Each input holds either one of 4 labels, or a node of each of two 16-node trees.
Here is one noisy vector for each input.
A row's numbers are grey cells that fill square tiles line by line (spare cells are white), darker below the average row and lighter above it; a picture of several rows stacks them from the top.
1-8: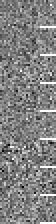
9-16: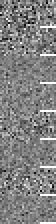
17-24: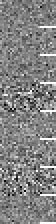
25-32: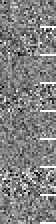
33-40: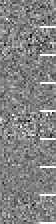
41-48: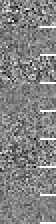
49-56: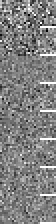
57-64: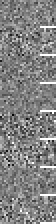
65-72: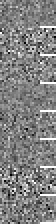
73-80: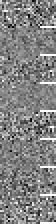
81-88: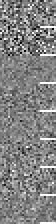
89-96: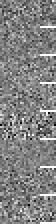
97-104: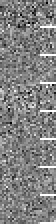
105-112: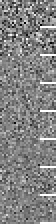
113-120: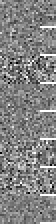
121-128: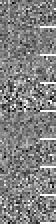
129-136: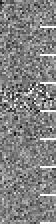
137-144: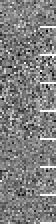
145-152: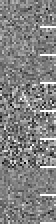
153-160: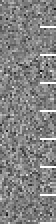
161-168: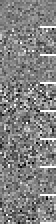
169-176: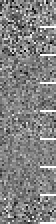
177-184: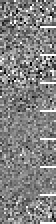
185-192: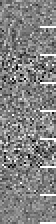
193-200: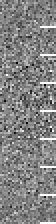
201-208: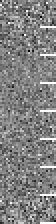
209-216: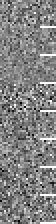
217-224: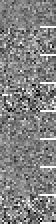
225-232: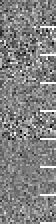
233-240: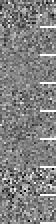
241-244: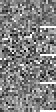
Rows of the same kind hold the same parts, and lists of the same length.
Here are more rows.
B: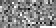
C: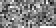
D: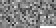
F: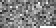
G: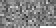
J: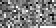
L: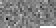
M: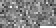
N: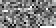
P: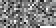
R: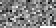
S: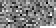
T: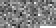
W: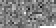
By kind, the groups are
B, C, D, F, G, J, L, M, R, S, T, W
N, P

